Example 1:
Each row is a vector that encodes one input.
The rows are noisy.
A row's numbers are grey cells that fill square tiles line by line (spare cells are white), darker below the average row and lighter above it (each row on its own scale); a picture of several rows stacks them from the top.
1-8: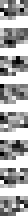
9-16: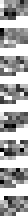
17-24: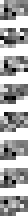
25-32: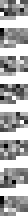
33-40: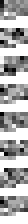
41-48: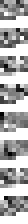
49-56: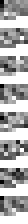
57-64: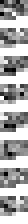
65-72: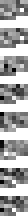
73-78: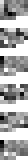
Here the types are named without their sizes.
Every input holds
a list of points on a line.
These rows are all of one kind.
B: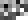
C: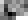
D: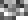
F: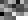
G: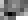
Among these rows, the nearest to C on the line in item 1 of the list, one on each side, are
B and G.
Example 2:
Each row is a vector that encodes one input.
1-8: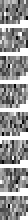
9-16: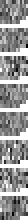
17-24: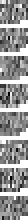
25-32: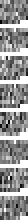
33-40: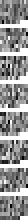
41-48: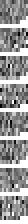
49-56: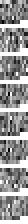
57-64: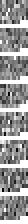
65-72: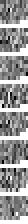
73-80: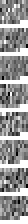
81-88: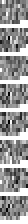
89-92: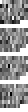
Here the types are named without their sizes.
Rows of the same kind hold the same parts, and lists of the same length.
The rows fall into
2 kinds.
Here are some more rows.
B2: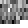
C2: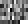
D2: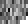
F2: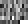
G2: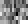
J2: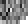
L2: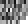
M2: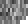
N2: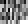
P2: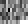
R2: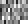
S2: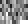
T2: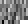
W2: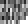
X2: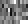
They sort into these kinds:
B2, C2, F2, G2, R2, S2, T2, X2
D2, J2, L2, M2, N2, P2, W2

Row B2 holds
a point on a circle and a point on each of two lines.
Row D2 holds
a point on each of two lines.
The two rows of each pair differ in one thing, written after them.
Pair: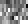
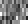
the place on the circle
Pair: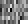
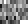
the place on the circle
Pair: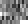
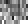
the place on the circle
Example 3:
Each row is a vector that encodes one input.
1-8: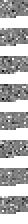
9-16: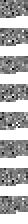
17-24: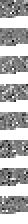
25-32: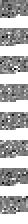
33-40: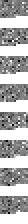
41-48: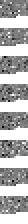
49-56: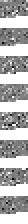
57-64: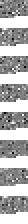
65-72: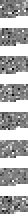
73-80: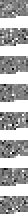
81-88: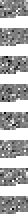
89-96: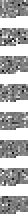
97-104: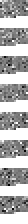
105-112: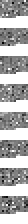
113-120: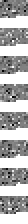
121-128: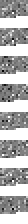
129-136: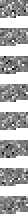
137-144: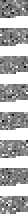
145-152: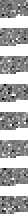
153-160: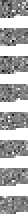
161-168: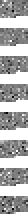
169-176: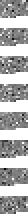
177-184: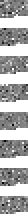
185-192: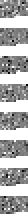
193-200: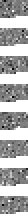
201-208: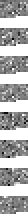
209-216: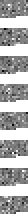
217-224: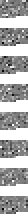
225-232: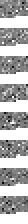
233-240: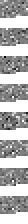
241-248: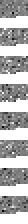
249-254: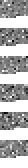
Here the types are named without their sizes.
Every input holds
five true/false values, together with either a point on a circle, or a fixed value.
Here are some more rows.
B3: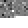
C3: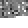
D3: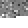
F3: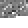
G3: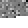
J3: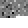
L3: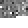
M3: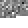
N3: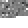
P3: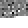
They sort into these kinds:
B3, F3, M3
C3, D3, G3, J3, L3, N3, P3

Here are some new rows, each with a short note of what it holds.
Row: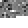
five true/false values
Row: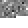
five true/false values
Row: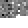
five true/false values
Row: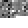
five true/false values
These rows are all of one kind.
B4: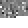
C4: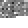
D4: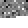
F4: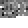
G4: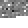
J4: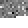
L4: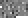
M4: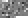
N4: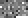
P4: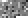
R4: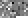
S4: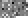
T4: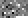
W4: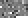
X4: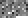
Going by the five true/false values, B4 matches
J4, L4, N4 and W4.
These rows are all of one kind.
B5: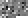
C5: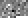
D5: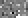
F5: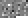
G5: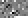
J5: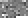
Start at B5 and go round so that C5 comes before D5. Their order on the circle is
B5, J5, G5, C5, D5, F5.
